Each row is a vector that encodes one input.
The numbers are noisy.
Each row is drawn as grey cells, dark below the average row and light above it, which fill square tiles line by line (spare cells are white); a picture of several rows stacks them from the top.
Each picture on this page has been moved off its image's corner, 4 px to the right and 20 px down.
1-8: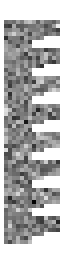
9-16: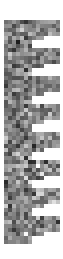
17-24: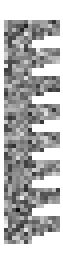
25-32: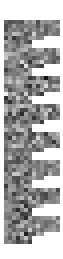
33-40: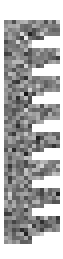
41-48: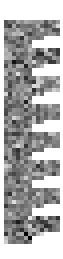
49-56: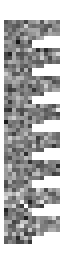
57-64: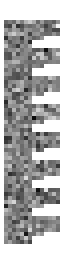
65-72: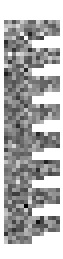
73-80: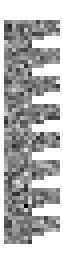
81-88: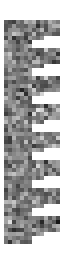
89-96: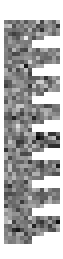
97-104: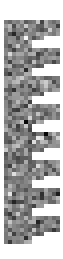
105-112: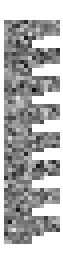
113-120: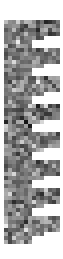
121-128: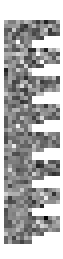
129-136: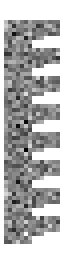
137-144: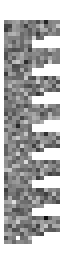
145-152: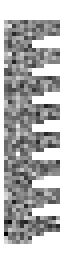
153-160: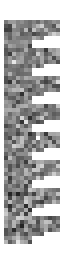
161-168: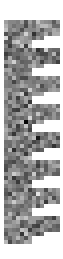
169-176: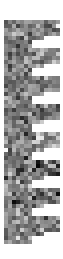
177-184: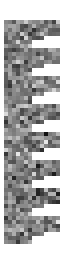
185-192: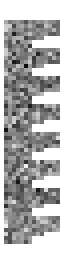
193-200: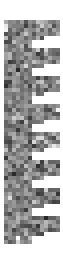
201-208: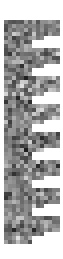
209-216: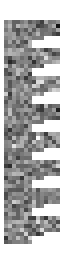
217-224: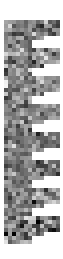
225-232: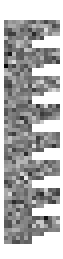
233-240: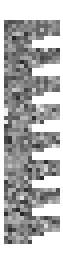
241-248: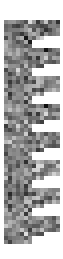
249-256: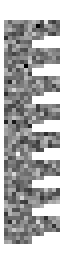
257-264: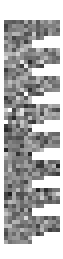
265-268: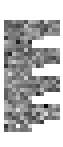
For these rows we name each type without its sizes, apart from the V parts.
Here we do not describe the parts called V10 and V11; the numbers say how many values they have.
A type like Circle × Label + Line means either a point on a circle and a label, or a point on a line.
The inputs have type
(Bool × V11 + Label × Line) × V10.
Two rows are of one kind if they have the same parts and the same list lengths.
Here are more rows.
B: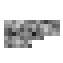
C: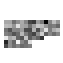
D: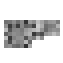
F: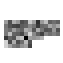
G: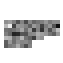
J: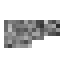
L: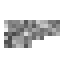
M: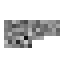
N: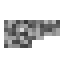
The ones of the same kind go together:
B, C, G, J, L
D, F, M, N

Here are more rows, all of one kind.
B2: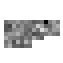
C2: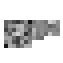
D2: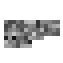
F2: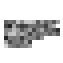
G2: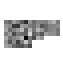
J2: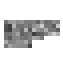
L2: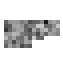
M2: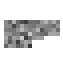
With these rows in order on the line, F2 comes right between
B2 and G2.
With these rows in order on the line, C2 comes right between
J2 and M2.
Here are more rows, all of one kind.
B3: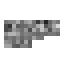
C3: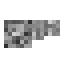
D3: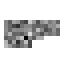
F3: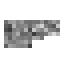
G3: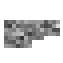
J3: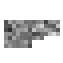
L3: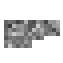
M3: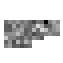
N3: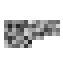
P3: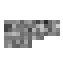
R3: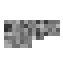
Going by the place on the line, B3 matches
D3 and N3.
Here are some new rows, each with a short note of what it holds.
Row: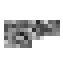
a label, a point on a line and a value of V10
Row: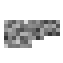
a true/false value, a value of V10 and a value of V11
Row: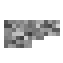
a label, a point on a line and a value of V10
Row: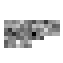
a true/false value, a value of V10 and a value of V11
